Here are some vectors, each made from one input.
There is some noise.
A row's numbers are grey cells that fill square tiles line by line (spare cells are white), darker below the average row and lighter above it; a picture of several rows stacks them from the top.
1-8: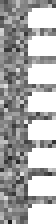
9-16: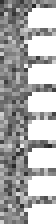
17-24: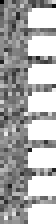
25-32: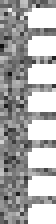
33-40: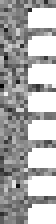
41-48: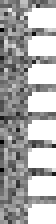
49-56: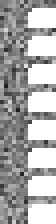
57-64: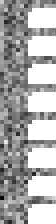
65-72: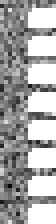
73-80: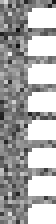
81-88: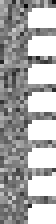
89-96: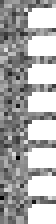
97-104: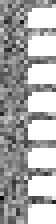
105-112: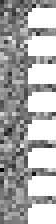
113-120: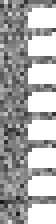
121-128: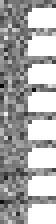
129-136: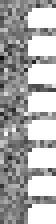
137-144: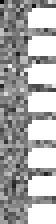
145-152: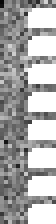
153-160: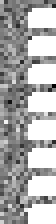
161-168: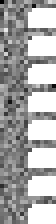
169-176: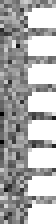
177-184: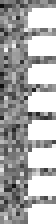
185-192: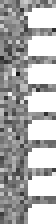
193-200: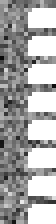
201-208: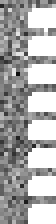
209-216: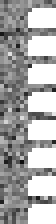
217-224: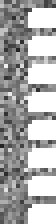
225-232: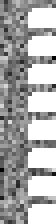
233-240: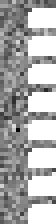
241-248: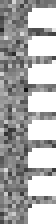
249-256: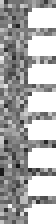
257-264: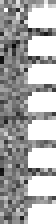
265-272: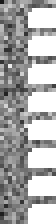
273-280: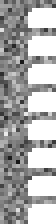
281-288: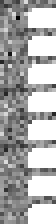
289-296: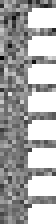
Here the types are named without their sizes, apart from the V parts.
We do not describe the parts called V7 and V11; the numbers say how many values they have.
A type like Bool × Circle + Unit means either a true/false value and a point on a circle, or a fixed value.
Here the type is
Bool × Bool × Bool × Bool + (Line + V11) × (Tree + V7).
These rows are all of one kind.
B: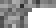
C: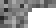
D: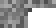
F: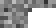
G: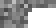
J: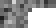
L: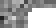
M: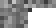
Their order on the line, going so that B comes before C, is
F, D, M, B, J, L, G, C.
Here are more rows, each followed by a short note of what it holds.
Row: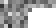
a point on a line and a node of a tree
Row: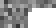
a value of V7 and a value of V11
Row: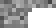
a value of V7 and a value of V11
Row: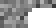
a value of V7 and a value of V11
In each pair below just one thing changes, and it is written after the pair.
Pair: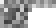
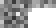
the node of the tree
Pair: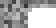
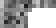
the node of the tree
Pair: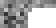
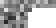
the node of the tree
